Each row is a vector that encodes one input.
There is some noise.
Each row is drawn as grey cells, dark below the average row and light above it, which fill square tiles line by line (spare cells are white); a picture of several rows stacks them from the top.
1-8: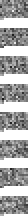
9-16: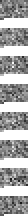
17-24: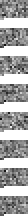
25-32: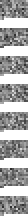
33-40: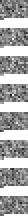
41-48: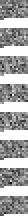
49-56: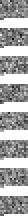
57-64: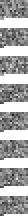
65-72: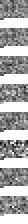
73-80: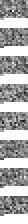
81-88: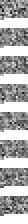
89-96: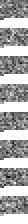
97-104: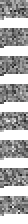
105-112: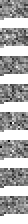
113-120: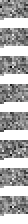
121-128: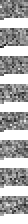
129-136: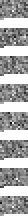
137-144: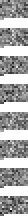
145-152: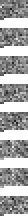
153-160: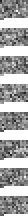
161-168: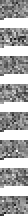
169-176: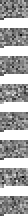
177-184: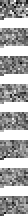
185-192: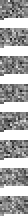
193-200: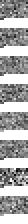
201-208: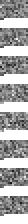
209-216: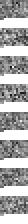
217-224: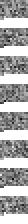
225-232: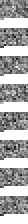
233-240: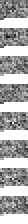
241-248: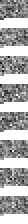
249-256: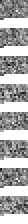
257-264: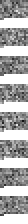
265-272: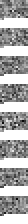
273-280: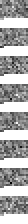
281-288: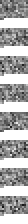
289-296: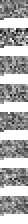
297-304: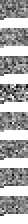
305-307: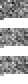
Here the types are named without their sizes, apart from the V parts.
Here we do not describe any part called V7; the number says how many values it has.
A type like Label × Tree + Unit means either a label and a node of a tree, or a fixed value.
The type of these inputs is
Bool × Bool × Bool × Bool × V7 + Tree × Tree × Tree × (Tree + Unit) + Unit.
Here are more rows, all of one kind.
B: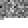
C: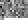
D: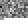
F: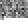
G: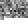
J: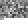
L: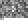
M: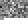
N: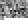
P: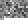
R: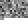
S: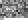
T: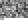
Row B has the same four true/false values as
D, J, M and P.
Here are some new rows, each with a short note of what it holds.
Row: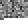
a node of each of three trees
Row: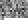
four true/false values and a value of V7
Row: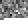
a node of each of three trees
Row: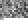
four true/false values and a value of V7
